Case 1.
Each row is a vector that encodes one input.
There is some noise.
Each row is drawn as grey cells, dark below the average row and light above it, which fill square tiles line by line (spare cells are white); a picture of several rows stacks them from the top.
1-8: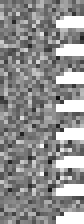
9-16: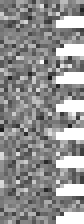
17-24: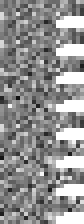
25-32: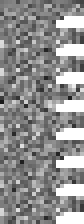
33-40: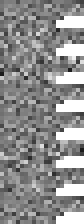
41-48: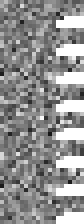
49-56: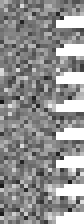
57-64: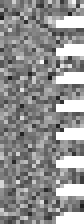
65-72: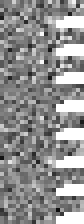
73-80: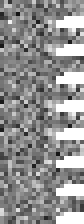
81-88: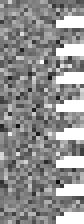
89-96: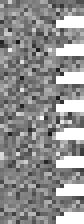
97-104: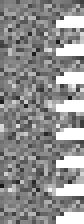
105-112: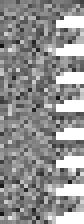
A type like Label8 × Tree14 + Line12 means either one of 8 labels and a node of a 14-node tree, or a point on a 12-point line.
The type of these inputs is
Line14.
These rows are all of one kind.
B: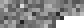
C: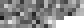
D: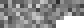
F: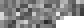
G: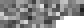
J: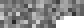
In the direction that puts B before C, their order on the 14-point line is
G, F, J, D, B, C.
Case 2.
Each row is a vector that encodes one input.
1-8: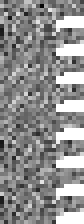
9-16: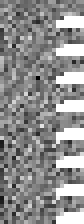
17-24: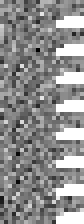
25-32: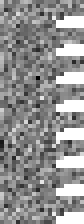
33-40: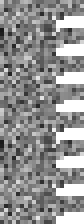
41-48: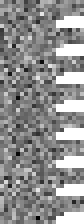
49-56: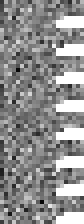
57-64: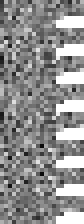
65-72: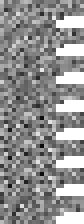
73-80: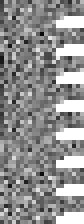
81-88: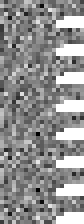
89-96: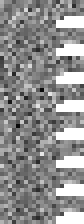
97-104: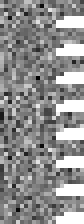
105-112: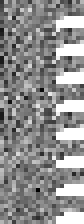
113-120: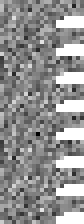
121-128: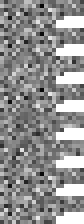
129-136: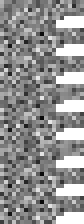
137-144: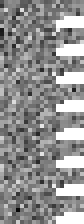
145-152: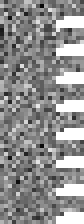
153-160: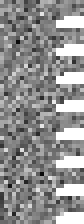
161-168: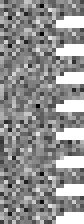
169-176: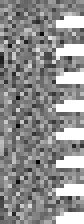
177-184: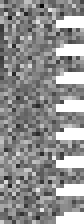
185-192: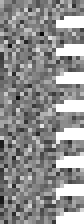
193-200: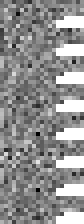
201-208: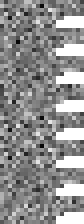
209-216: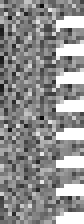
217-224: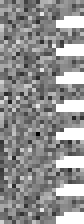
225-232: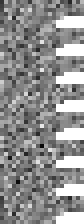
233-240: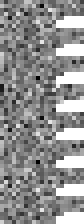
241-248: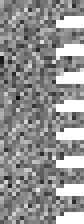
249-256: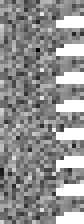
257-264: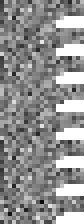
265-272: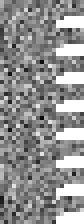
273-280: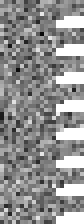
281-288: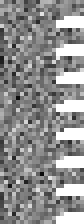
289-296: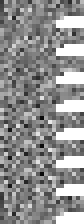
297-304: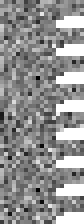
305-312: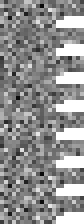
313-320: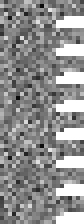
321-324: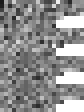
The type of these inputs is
Line12.
